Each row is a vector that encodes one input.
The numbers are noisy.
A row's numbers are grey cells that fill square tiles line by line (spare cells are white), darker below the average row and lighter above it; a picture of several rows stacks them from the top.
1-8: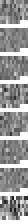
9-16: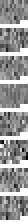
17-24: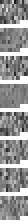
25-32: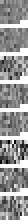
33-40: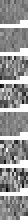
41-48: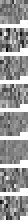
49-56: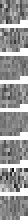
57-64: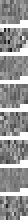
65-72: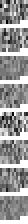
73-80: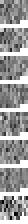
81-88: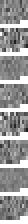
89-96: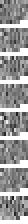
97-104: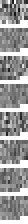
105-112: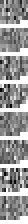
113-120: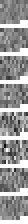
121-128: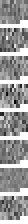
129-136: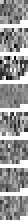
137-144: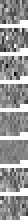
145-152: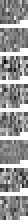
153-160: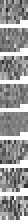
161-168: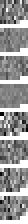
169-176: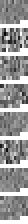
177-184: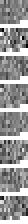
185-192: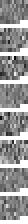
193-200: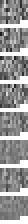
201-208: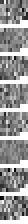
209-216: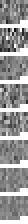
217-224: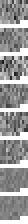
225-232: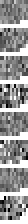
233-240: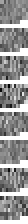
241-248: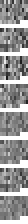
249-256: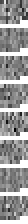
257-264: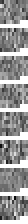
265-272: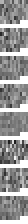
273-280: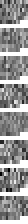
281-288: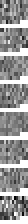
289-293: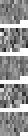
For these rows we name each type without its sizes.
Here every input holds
either a fixed value, or four true/false values.
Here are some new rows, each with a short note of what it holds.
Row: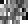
four true/false values
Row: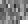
a fixed value
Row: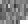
a fixed value
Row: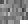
four true/false values
